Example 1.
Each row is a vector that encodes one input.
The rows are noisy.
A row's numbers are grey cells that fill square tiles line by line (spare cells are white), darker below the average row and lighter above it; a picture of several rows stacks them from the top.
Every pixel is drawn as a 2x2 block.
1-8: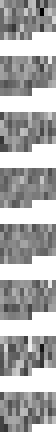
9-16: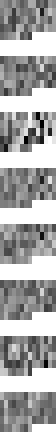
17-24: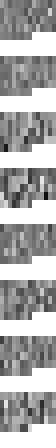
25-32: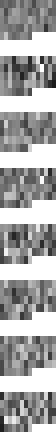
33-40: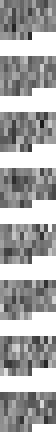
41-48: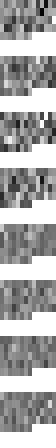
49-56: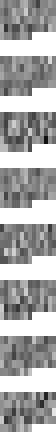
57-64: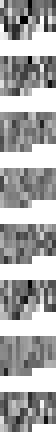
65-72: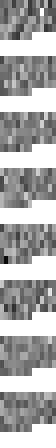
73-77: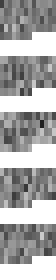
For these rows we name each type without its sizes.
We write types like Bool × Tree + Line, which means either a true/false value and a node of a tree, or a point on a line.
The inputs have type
Bool × Bool × Bool + Tree.
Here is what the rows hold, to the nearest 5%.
About 45% of them hold a node of a tree. The rest hold three true/false values.
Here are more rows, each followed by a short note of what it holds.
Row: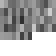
a node of a tree
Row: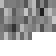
a node of a tree
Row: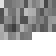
a node of a tree
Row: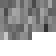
three true/false values
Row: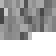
a node of a tree
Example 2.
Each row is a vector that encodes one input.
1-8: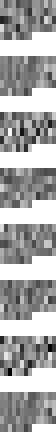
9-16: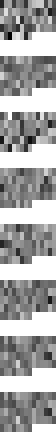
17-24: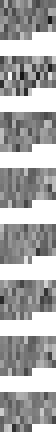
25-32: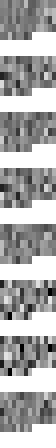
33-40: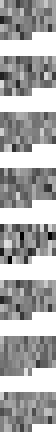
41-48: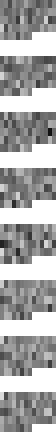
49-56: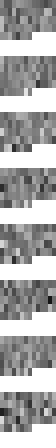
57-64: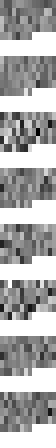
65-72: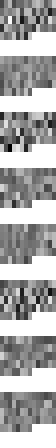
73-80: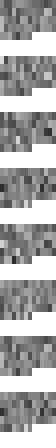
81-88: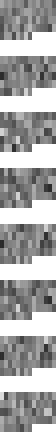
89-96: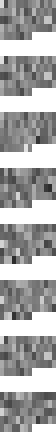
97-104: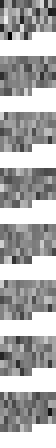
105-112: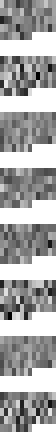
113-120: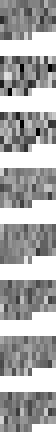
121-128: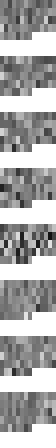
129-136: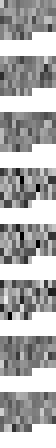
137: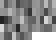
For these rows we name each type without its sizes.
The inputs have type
Bool × Bool × Bool × Bool + Line.
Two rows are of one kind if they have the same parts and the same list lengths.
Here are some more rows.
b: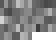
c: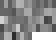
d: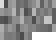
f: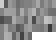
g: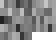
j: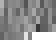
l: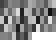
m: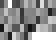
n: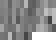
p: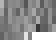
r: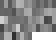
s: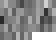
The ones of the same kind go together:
b, c, d, f, g, j, n, p, r, s
l, m

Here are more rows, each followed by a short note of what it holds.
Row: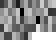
a point on a line
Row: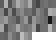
four true/false values
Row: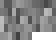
four true/false values
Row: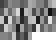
a point on a line
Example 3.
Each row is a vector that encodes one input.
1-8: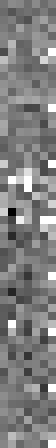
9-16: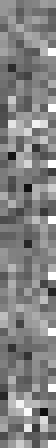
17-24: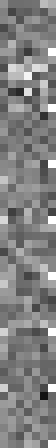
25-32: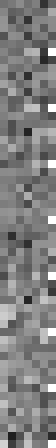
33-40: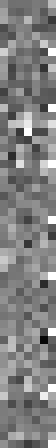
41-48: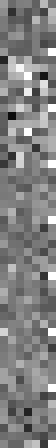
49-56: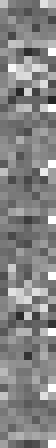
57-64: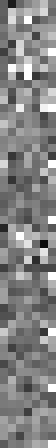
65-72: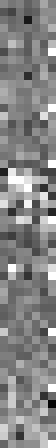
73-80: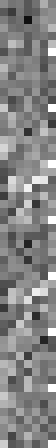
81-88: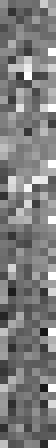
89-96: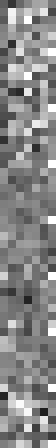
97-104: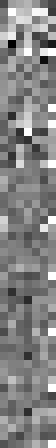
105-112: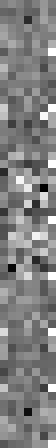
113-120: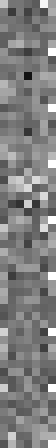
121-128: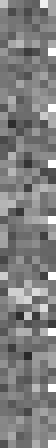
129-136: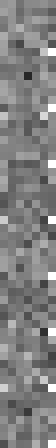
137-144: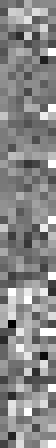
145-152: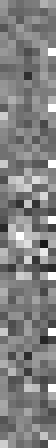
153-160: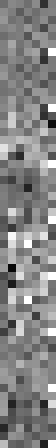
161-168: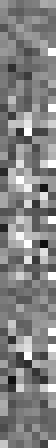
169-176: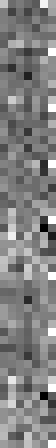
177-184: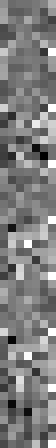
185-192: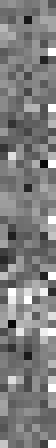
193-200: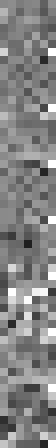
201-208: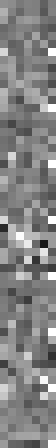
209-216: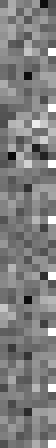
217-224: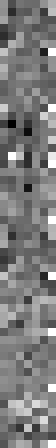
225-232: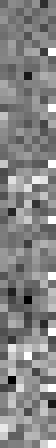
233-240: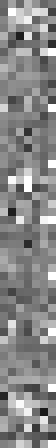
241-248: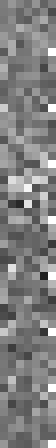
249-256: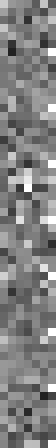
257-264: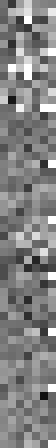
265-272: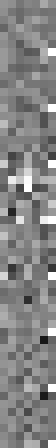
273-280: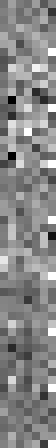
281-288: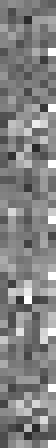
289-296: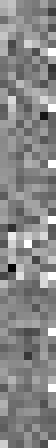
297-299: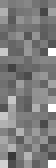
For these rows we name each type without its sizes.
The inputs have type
Bool × Bool × Bool + Line.
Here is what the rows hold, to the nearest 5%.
About 20% of them hold a point on a line. The rest hold three true/false values.
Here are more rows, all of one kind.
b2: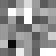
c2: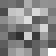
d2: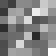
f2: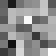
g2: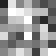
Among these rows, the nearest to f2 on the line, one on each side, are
b2 and d2.
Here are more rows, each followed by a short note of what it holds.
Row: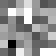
a point on a line
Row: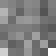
three true/false values
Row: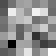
a point on a line
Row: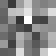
a point on a line
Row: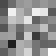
a point on a line
